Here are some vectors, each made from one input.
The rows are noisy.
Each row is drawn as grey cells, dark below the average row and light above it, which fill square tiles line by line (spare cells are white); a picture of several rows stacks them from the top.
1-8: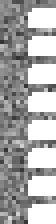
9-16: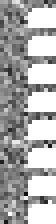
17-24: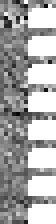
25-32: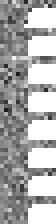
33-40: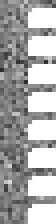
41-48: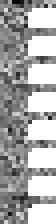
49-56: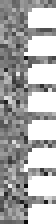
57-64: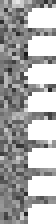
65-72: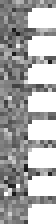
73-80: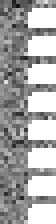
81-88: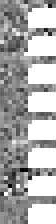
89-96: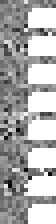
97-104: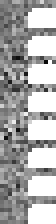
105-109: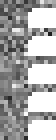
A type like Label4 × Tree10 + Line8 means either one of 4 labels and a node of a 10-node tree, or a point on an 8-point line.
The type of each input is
(Line5 + Tree11) × Tree11.
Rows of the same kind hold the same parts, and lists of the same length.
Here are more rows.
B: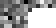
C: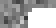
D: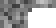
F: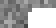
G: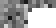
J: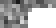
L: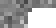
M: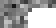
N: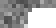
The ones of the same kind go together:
B, D, F, M
C, G, J, L, N

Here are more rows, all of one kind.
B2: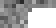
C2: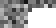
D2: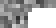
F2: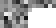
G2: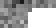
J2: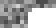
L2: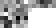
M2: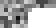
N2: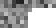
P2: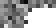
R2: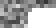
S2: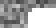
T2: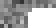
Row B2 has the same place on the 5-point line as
D2, J2, M2 and S2.
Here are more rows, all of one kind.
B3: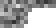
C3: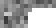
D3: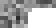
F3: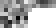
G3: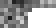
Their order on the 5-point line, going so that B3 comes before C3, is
F3, G3, D3, B3, C3.
